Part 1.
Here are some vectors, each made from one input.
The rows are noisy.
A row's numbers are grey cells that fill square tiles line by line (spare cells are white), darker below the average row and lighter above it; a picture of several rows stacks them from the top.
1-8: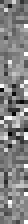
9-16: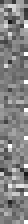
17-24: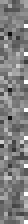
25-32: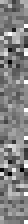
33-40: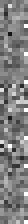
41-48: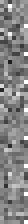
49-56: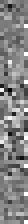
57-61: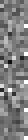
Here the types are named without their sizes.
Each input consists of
either a fixed value, or four true/false values.
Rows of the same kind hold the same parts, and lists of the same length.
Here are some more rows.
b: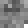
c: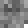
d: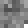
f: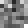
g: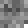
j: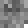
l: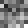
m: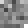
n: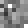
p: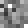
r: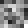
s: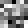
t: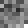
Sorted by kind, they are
b, c, d, f, g, j, l, m, n, p, t
r, s

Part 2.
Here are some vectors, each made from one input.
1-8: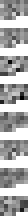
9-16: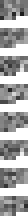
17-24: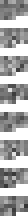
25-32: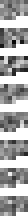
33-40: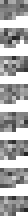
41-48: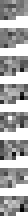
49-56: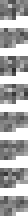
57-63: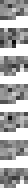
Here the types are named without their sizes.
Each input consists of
three true/false values.
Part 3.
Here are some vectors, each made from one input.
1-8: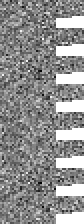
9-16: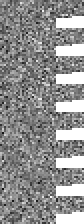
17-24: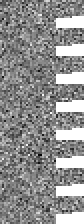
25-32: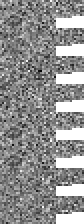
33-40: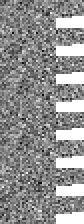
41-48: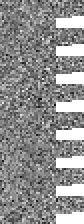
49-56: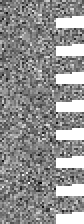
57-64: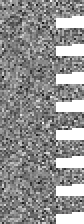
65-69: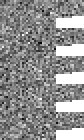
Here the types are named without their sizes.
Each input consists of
three true/false values.
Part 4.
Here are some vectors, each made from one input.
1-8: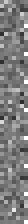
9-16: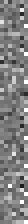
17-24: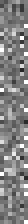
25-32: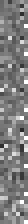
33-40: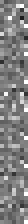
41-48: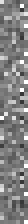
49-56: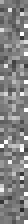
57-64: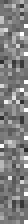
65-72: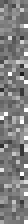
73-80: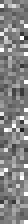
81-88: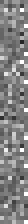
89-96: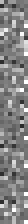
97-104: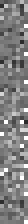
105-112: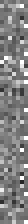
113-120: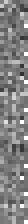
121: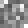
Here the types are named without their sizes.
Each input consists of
four true/false values.
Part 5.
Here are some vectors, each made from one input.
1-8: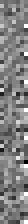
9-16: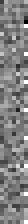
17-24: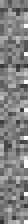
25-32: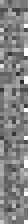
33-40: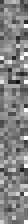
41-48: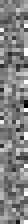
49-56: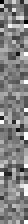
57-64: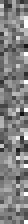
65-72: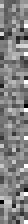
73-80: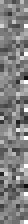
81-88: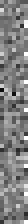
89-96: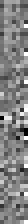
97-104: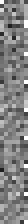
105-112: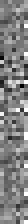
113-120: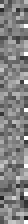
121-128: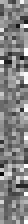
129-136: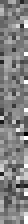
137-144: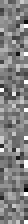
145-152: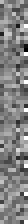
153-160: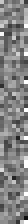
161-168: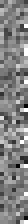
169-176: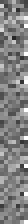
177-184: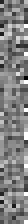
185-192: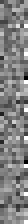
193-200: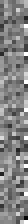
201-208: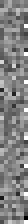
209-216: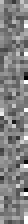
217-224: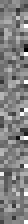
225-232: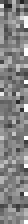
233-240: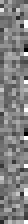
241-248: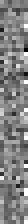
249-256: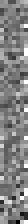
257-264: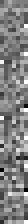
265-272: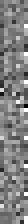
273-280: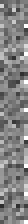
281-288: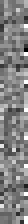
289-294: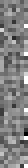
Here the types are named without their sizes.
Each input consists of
four true/false values.
